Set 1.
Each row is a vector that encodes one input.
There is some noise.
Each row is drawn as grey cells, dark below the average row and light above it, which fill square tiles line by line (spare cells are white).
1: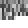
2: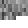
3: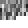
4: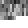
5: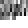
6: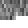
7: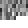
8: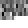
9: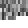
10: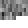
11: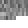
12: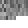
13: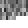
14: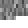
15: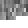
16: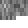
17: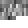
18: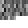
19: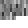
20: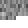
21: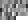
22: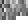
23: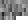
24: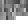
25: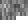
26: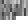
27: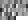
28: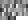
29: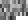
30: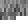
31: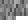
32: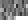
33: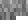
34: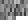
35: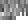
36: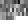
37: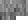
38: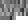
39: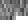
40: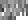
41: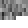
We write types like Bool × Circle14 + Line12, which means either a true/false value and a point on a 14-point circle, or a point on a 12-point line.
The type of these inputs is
Line8.
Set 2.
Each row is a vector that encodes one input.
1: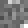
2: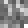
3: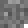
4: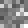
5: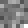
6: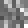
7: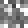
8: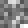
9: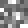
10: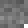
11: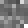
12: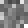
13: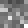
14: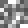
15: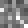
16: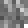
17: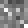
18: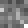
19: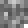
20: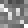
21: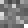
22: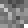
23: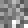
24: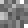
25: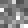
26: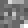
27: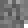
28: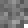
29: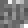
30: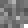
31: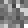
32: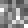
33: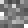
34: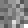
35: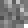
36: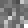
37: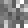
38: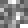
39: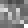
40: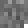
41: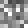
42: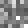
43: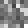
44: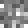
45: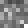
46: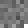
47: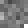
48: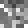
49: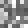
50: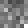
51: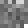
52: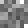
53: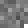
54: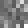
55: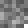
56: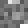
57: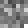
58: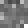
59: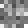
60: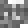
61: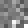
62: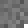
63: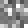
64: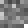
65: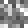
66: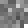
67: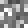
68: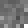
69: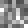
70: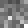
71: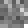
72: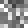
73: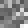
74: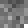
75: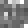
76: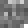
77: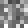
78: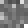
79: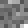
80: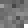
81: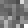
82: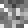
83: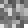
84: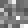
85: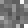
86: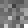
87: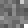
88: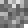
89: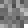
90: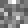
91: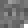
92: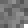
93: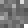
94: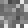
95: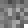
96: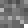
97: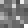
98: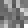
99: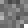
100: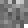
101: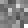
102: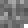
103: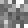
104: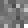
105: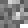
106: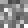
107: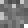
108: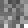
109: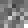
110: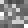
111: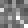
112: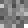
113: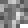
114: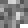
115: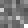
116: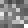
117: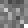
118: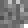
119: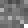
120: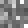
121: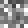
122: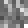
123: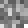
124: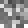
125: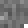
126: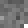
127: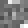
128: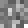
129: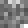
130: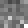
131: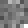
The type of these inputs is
Line9.
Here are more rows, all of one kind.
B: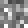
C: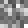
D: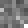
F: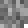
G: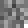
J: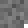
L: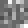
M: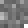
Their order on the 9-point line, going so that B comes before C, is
B, D, M, J, G, C, F, L.
